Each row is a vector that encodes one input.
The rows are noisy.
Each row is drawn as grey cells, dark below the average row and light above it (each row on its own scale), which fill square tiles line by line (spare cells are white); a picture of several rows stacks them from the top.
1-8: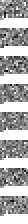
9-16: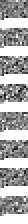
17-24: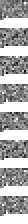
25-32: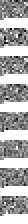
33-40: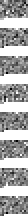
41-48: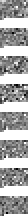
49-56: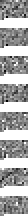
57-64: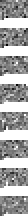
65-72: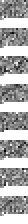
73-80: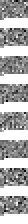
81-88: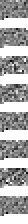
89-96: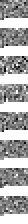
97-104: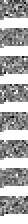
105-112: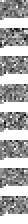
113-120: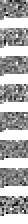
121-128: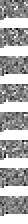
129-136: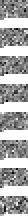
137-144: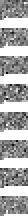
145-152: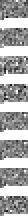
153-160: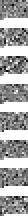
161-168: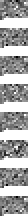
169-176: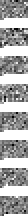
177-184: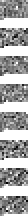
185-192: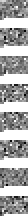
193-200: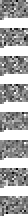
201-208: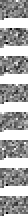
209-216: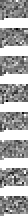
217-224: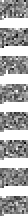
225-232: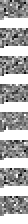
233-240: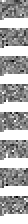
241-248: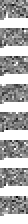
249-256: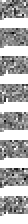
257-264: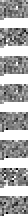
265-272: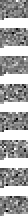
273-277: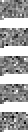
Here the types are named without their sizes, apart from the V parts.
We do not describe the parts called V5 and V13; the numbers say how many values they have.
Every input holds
either a label, a point on a line and a value of V13, or four true/false values and a value of V5.
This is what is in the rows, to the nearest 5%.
About 25% of them hold a label, a point on a line and a value of V13. The rest hold four true/false values and a value of V5.
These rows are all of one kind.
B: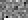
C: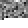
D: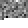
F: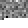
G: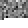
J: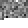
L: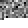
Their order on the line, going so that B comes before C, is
L, J, B, F, D, G, C.
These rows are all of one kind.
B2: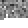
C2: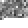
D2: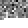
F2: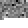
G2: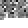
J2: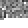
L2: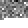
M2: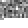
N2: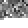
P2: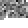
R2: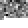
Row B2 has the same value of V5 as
D2 and G2.
